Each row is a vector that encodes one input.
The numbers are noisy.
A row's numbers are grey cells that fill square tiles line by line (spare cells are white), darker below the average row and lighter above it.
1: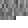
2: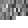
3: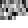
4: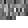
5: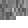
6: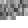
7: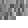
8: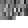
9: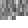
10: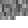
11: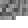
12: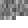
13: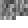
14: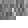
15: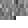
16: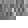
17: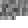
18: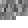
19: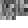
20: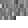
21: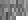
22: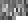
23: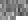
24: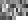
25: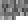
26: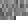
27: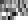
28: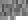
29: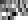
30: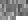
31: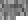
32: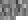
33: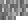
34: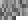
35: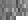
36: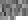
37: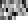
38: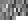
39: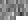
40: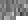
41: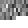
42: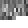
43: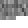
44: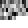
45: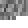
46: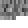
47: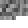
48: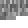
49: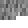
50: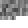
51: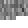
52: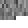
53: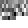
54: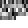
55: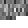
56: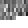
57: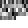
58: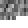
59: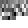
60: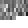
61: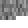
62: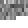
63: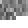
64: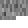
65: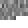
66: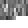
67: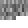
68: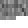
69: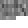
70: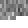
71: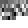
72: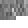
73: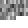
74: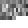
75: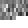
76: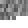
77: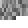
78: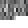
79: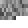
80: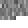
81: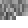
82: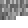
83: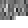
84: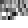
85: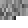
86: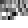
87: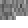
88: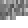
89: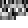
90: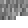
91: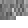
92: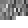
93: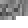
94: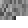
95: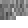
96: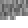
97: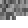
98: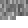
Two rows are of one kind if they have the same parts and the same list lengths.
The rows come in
3 kinds.
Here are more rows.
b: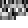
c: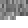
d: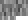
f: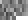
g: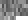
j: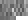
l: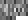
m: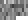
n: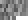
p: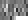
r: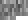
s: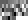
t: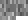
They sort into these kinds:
b, s
c, d, f, g, j, m, n, r, t
l, p

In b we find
a point on a 4-point line.
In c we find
one of 6 labels and four true/false values.
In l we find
one of 6 labels.
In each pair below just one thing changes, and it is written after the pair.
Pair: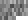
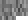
one of the four true/false values
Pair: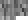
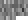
one of the four true/false values
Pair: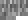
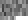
the label
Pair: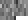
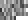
one of the four true/false values
